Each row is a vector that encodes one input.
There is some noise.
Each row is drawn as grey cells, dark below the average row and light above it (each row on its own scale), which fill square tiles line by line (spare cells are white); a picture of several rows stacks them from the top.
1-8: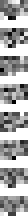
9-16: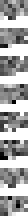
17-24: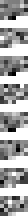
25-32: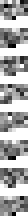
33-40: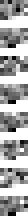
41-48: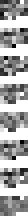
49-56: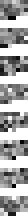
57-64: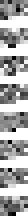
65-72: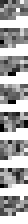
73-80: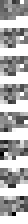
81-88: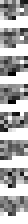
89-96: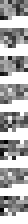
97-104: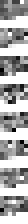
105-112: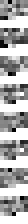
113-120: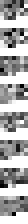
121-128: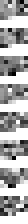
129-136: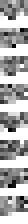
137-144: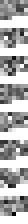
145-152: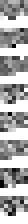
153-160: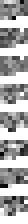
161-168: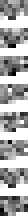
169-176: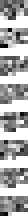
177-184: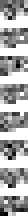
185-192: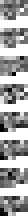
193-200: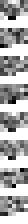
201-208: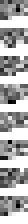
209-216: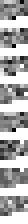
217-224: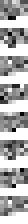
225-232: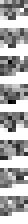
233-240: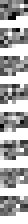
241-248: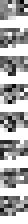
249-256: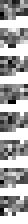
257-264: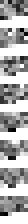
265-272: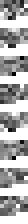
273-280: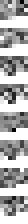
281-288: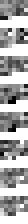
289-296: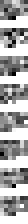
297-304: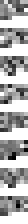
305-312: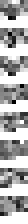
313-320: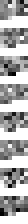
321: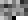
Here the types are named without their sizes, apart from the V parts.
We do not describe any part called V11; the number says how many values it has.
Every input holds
either a point on a line, or a true/false value and a value of V11.
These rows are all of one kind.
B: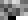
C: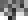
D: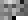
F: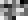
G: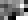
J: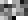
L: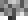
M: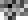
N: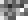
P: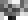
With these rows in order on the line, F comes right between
J and N.
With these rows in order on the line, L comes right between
C and P.
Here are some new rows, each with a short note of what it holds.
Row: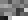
a true/false value and a value of V11
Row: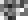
a point on a line
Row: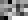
a true/false value and a value of V11
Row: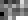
a true/false value and a value of V11
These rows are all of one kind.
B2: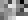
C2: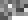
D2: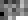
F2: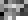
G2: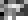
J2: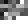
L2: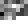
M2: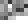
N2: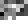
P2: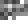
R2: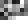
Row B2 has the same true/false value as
C2 and M2.
